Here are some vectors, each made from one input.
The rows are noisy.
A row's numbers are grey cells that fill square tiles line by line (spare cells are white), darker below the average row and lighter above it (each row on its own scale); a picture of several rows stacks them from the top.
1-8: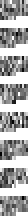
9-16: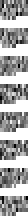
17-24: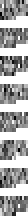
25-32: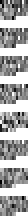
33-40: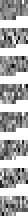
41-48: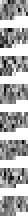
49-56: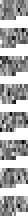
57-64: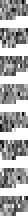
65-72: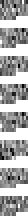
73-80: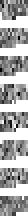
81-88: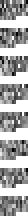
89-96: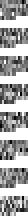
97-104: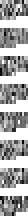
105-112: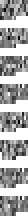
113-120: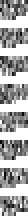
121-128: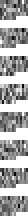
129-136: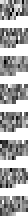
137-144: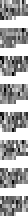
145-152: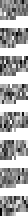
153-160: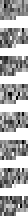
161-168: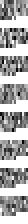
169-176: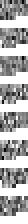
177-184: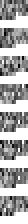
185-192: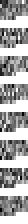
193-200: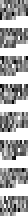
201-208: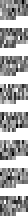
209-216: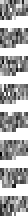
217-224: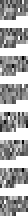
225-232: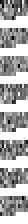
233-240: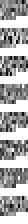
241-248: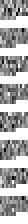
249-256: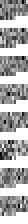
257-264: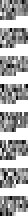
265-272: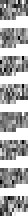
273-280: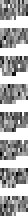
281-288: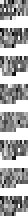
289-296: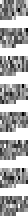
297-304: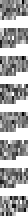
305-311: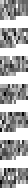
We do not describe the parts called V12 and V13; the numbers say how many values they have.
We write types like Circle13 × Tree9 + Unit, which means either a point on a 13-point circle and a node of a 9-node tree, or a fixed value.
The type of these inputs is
(Line4 + Line8 × V12) × V13.
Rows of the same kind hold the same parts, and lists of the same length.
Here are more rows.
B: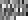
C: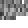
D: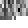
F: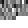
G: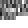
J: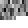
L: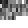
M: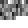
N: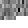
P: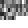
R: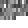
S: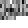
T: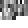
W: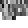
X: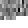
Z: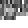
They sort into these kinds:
B, D, J, N, S, X
C, F, G, L, M, P, R, T, W, Z

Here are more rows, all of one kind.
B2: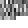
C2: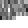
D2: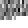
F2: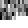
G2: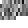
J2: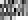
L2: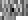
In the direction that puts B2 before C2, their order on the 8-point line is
G2, L2, F2, D2, B2, C2, J2.
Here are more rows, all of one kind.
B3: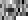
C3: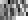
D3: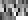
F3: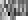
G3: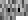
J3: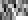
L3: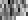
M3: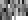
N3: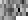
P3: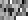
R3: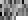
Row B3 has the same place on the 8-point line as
F3, N3 and P3.
